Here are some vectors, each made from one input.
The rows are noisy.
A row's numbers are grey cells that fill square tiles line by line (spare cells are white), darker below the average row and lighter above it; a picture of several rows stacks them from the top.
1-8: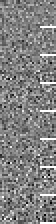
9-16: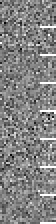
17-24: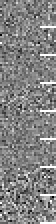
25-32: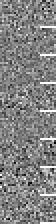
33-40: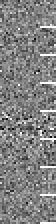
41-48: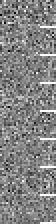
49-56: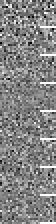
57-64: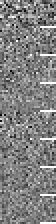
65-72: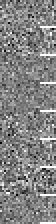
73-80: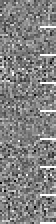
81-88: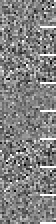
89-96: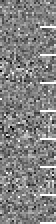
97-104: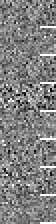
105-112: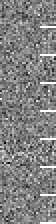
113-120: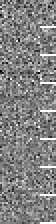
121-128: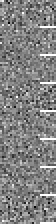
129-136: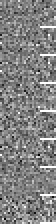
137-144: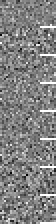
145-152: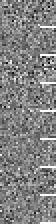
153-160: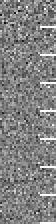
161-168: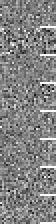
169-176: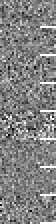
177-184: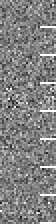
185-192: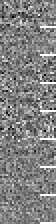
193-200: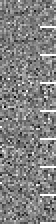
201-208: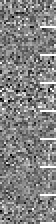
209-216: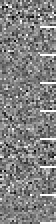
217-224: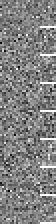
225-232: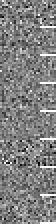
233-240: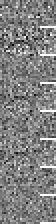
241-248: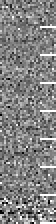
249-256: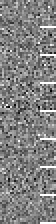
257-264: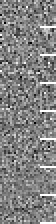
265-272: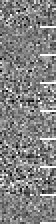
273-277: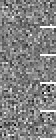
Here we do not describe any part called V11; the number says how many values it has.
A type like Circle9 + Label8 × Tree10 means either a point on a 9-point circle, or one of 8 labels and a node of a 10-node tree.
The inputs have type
Label4 × (Line10 + V11).
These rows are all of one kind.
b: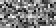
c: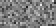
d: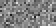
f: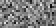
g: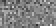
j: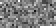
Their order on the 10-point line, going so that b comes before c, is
j, b, c, f, g, d.
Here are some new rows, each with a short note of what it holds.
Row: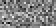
one of 4 labels and a value of V11
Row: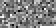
one of 4 labels and a value of V11
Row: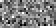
one of 4 labels and a value of V11
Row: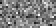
one of 4 labels and a value of V11
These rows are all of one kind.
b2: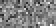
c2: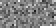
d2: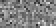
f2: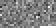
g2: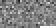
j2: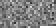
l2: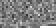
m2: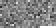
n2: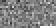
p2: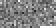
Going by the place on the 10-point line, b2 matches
c2, m2 and p2.
